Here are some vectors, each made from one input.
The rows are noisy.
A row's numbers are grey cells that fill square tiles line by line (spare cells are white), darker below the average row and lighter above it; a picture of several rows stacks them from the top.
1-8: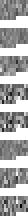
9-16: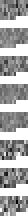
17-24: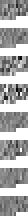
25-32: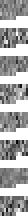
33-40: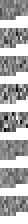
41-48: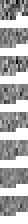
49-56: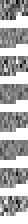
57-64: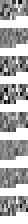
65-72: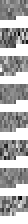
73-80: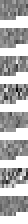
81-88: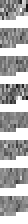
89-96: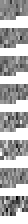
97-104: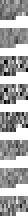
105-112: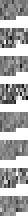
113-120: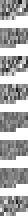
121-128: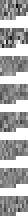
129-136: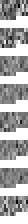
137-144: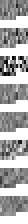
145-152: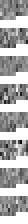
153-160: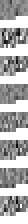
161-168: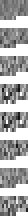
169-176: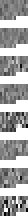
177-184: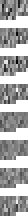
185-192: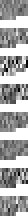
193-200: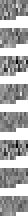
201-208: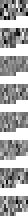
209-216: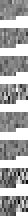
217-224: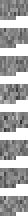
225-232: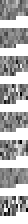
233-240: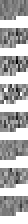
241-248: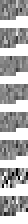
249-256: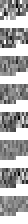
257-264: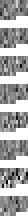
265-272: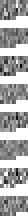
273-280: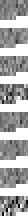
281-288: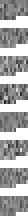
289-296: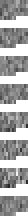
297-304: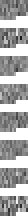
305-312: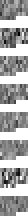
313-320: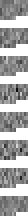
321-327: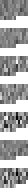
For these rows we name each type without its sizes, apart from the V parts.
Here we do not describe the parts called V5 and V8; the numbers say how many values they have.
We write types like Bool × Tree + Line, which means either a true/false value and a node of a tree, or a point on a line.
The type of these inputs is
Bool × (Line + V8) × V5 + Circle.
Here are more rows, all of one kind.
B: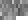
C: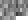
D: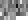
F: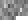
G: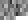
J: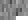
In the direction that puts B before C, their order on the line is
B, D, J, G, C, F.
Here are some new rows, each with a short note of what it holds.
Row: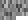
a true/false value, a value of V5 and a value of V8
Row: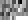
a point on a circle
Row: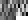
a point on a circle
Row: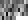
a point on a circle
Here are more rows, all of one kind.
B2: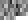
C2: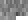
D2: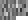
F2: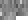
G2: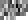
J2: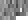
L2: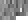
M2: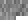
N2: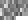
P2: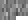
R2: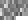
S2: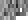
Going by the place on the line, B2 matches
D2 and P2.
